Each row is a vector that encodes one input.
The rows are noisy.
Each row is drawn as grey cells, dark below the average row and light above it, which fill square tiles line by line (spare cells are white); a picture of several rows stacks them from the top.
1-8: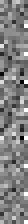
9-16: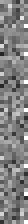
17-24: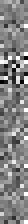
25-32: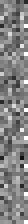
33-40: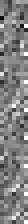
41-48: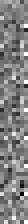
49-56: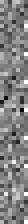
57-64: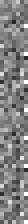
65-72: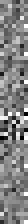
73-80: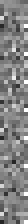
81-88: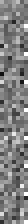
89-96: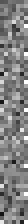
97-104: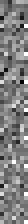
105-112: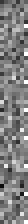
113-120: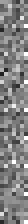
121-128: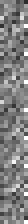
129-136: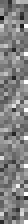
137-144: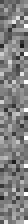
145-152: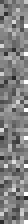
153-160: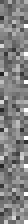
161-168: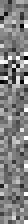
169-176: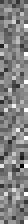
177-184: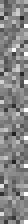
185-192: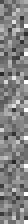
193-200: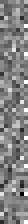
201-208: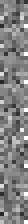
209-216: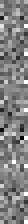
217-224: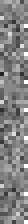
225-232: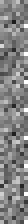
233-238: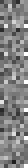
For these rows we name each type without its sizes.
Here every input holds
a list of points on a line.
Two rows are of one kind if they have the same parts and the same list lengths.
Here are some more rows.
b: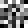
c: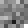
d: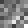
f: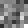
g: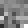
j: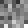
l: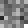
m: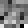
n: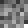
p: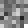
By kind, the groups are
b
c, f, g
d, j, l, m, n, p

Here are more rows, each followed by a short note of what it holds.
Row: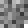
a list of one item
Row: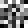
the empty list
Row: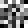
the empty list
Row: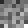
a list of two items
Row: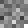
a list of two items
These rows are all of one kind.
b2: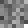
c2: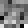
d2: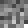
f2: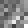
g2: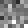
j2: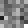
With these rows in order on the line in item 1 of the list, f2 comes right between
b2 and d2.
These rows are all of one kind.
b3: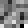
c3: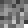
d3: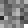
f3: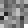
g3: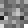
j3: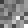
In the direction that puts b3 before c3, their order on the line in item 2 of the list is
b3, f3, g3, c3, d3, j3.
